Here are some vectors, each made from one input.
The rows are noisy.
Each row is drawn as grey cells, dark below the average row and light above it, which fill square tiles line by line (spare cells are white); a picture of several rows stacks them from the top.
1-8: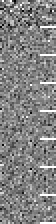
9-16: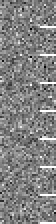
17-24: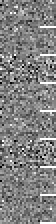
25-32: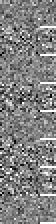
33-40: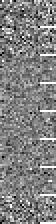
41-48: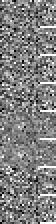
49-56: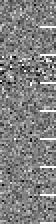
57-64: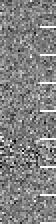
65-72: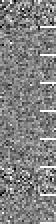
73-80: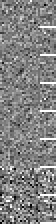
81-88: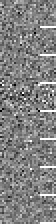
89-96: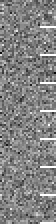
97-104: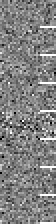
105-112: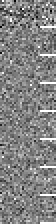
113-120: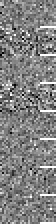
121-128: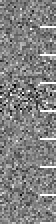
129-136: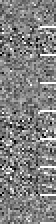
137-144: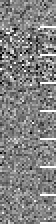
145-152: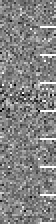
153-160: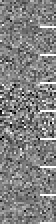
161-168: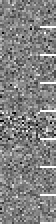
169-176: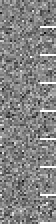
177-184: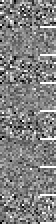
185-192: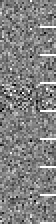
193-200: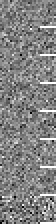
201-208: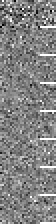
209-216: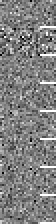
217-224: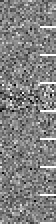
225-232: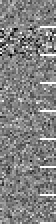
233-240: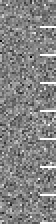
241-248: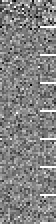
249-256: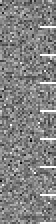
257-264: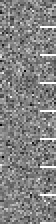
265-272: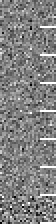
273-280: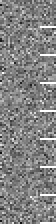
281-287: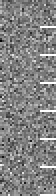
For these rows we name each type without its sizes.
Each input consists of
a point on a circle, a point on a line, a node of a tree and a true/false value.
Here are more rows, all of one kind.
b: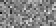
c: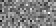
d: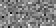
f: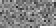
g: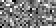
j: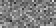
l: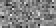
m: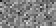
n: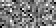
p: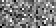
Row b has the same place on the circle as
c and m.
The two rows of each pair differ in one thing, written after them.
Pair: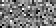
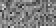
the true/false value
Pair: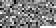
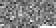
the true/false value
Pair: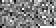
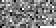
the place on the circle
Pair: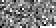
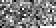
the node of the tree
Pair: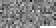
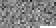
the place on the line
